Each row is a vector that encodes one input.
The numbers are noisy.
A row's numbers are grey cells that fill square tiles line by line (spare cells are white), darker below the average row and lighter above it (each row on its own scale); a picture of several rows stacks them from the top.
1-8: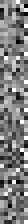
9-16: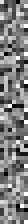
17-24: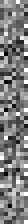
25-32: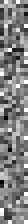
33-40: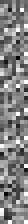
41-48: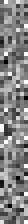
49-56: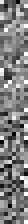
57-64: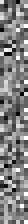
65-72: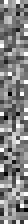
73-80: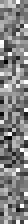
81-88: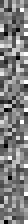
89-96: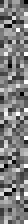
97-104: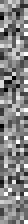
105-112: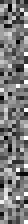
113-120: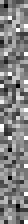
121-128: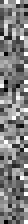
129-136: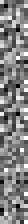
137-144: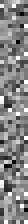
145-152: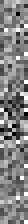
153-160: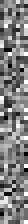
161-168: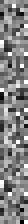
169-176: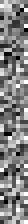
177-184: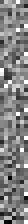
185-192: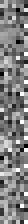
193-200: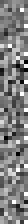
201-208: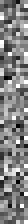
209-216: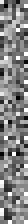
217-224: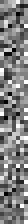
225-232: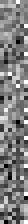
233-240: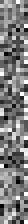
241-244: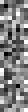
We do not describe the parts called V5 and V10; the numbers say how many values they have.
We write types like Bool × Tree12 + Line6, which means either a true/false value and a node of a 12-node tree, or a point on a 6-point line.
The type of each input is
(Bool × Line6 × V10 + V5) × Tree9 + Line8.
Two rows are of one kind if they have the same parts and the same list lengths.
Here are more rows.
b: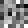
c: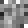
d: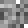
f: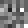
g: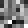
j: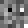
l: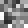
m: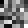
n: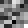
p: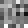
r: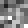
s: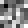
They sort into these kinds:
b, c, d, p
f, g, j, m, n
l, r, s

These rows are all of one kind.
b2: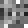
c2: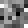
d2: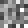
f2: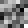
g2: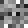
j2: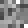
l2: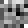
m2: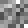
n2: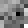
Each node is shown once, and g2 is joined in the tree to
b2, d2, f2 and l2.
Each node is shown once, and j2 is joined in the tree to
f2 and m2.
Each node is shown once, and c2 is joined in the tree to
f2 and n2.
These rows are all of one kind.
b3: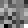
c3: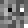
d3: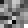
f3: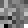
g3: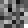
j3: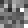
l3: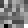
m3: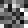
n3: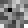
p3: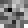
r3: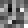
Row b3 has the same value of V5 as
f3 and l3.
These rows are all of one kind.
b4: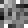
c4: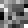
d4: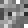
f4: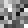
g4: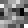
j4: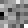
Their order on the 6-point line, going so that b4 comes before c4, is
d4, f4, b4, j4, c4, g4.
